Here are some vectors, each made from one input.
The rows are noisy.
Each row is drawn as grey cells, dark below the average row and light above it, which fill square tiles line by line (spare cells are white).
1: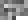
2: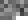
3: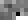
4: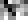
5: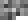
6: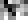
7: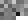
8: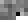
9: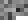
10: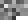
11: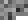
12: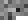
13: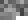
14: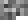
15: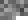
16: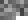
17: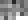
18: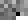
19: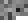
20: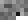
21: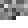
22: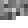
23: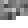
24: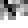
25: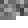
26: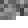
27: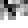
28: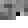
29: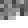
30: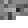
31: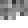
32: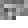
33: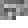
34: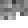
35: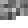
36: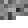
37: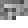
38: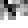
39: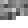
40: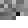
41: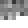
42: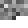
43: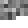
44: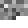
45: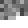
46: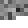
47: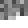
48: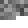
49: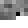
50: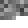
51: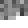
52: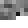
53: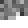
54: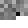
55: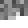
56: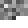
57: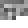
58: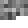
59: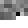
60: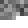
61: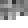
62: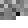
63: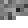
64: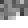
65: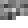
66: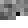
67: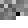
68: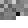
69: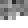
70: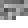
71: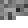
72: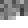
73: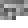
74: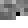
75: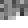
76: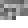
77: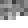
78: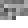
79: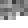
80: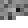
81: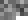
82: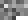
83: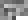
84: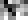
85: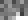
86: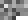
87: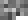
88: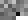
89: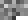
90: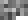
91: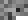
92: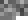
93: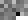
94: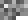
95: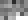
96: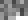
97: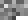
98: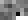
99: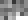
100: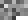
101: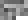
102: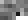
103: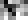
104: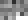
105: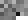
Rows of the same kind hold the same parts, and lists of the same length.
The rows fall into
2 kinds.
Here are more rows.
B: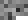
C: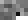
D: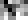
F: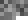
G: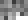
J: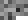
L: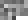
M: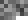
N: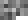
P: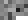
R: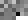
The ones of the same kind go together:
B, C, F, G, J, L, M, N, P, R
D

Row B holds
a point on a 9-point circle.
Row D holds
a fixed value.
